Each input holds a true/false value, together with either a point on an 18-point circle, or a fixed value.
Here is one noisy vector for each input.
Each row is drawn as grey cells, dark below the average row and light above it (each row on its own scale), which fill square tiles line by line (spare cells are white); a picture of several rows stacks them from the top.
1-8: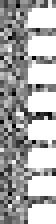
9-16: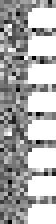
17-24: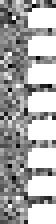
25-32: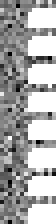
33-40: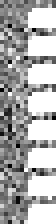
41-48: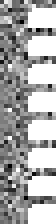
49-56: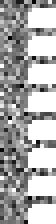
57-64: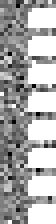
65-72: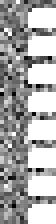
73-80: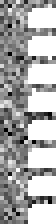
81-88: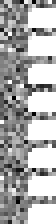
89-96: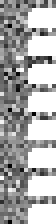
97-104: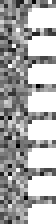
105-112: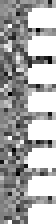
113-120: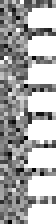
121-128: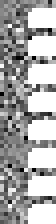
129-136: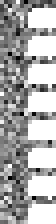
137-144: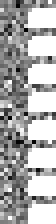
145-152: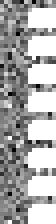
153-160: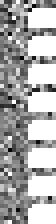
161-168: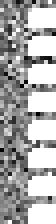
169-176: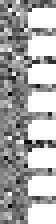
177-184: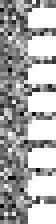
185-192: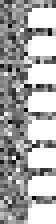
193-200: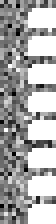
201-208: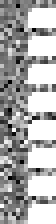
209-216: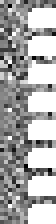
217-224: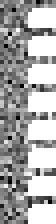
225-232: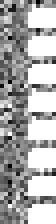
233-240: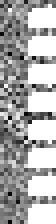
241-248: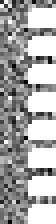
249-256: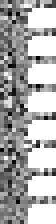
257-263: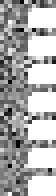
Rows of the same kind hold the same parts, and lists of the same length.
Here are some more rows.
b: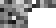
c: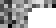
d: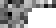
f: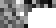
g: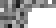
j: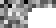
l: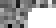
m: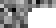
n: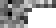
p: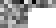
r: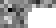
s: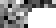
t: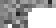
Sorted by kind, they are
b, c, d, f, g, j, l, m, n, p, r, s
t

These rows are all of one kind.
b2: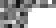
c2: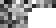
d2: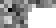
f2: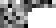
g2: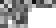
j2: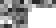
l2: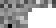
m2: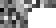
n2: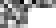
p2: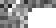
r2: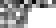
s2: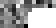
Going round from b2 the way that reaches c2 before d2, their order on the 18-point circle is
b2, l2, c2, p2, f2, s2, m2, d2, j2, g2, n2, r2.
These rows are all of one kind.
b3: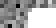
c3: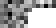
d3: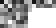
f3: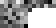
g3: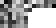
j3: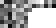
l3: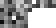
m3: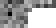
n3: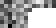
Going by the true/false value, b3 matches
d3 and f3.
